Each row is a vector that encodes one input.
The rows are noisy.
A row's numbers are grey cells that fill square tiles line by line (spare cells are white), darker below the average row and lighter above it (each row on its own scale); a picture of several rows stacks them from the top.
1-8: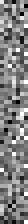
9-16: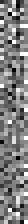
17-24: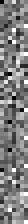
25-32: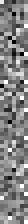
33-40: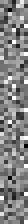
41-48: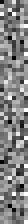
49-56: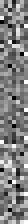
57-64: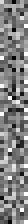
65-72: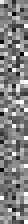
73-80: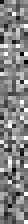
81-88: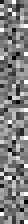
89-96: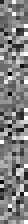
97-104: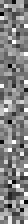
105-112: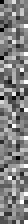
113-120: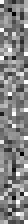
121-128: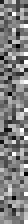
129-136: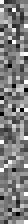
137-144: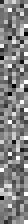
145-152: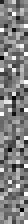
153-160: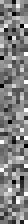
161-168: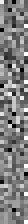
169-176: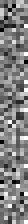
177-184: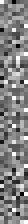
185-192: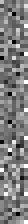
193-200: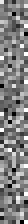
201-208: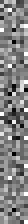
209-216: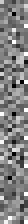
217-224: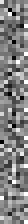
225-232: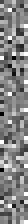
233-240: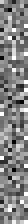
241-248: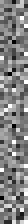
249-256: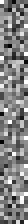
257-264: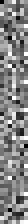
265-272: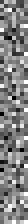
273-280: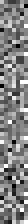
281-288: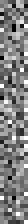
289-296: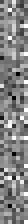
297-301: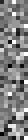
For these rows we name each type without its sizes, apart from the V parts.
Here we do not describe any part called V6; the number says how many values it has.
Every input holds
a list of items, each a true/false value and a value of V6.
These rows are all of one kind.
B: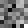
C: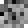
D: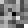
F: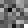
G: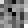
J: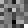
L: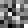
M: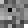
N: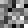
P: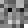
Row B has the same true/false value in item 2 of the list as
C and N.
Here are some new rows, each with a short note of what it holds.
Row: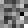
a list of two items
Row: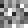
the empty list
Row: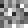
the empty list
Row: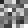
a list of one item
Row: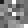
a list of one item
